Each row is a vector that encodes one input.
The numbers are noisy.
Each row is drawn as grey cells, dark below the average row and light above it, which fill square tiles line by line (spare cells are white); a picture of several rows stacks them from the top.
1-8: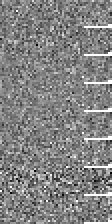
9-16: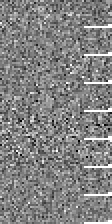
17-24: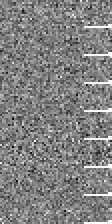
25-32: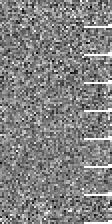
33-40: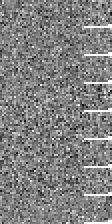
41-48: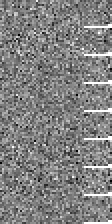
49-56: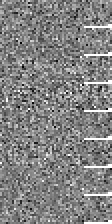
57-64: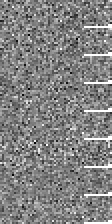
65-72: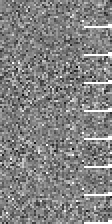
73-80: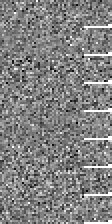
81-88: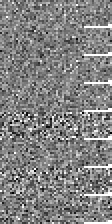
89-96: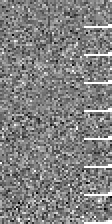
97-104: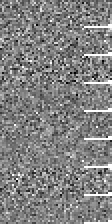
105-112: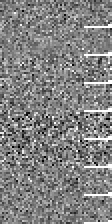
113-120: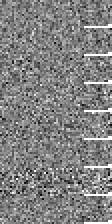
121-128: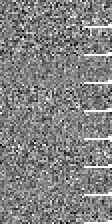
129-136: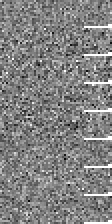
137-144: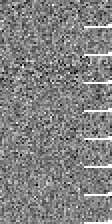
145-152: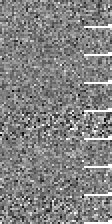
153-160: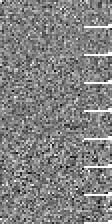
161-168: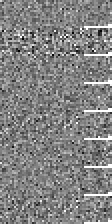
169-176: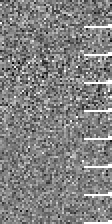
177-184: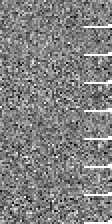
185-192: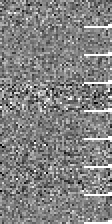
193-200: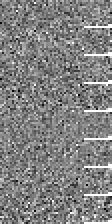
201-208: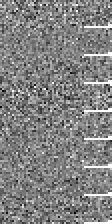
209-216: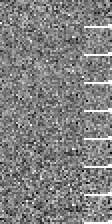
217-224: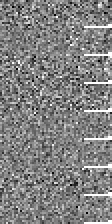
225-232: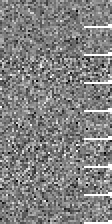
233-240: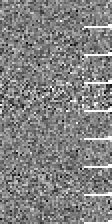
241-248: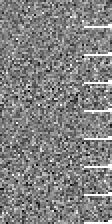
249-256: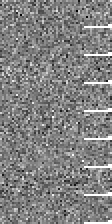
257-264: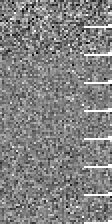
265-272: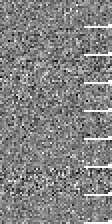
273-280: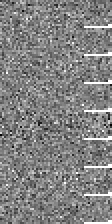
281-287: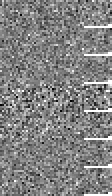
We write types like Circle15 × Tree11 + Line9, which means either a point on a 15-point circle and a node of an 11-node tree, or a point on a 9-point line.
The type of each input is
Bool × Bool × Bool × (Line6 + Line7) + List2(Line5).
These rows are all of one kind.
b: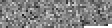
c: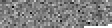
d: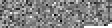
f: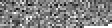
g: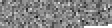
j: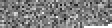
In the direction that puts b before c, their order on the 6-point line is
g, j, b, c, d, f.
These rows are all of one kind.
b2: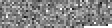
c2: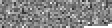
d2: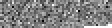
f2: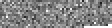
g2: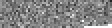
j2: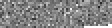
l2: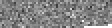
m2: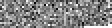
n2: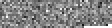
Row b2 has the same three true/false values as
f2 and n2.
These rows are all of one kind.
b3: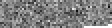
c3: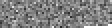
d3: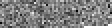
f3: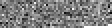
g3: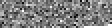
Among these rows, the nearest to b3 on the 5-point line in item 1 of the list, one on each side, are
d3 and g3.
